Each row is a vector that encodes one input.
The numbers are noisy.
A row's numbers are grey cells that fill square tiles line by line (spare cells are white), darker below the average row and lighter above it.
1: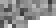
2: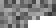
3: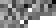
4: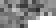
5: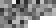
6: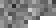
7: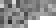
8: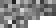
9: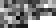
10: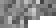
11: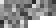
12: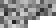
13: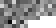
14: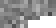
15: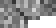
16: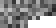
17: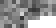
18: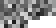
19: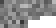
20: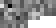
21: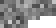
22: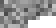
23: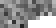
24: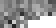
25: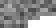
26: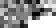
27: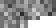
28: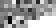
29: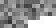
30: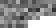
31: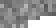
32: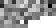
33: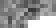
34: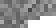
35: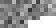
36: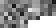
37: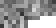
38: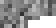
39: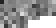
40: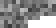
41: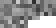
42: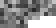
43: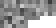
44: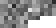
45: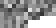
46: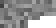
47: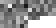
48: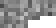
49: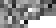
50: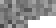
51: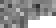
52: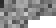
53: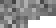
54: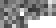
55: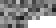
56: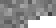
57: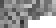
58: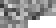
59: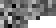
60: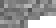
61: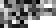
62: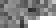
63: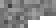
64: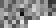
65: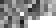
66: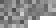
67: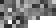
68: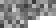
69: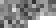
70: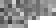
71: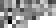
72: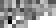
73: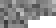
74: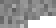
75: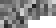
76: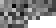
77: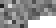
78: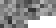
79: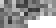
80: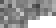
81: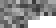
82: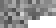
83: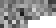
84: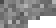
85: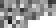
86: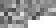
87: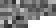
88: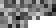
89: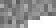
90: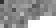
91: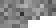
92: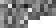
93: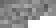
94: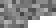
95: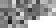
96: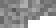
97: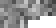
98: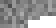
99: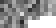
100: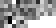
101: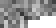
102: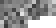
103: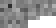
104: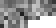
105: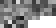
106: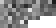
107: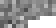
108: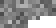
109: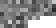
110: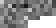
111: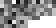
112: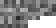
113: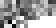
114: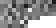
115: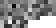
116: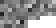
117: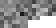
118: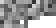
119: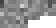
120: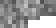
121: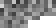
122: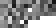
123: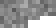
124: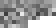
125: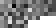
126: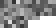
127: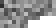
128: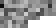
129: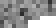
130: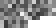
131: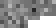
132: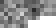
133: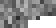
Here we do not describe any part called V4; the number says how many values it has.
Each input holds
a list of up to three items, each a true/false value and a value of V4.
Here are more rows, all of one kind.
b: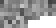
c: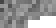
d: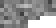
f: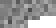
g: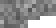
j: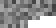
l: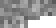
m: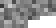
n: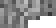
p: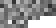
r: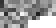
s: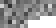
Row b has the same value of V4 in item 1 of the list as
c and r.
